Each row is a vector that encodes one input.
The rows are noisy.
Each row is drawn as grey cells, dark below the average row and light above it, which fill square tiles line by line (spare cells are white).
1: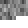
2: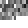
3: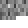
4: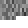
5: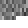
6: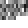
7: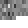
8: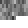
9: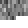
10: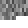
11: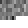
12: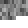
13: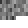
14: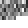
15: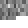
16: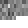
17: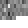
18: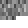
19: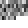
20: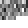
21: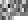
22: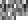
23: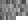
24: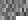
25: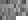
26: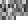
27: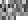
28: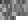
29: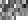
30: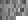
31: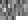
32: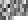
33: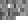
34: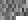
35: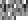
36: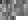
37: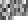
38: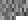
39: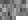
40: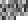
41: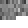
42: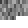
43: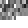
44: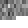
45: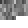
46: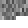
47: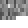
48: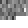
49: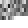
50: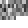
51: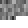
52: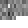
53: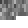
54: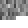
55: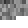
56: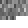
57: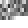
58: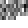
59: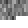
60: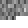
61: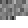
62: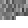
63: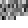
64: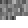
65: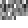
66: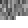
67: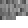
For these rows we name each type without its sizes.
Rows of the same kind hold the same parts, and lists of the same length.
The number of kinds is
3.
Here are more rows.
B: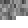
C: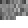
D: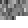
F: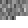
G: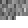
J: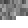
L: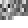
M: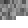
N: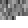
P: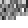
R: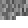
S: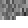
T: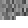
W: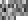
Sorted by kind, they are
B, C, D, F, G, J, M, N
L, P, W
R, S, T

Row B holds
three true/false values.
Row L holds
a node of a tree.
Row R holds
a fixed value.
